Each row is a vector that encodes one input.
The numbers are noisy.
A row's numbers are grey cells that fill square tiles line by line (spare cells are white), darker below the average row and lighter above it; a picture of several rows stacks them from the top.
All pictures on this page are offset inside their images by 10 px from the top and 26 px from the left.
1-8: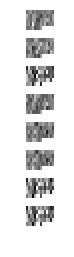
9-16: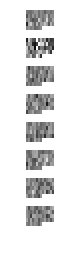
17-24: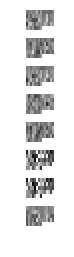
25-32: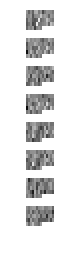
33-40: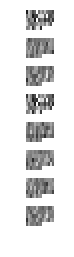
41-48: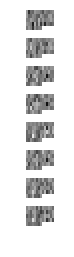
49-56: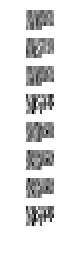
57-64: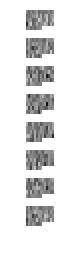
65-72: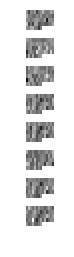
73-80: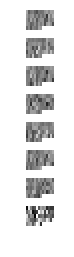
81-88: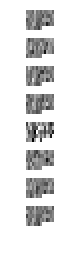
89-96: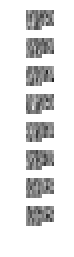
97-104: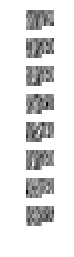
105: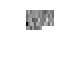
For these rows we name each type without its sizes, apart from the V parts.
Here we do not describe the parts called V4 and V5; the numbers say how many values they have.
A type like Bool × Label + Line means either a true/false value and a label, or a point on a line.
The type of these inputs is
(Bool × Bool × Bool + Unit) × V4 × V5 + Line × Line.
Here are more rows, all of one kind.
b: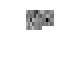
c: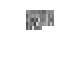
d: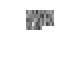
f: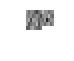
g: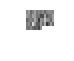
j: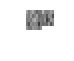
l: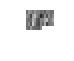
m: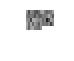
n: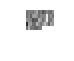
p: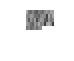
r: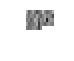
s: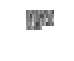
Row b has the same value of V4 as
f, j, m and r.
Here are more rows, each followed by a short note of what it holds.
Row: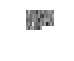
three true/false values, a value of V4 and a value of V5
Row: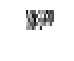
a point on each of two lines
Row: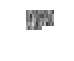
three true/false values, a value of V4 and a value of V5
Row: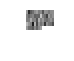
a value of V4 and a value of V5
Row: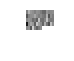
three true/false values, a value of V4 and a value of V5
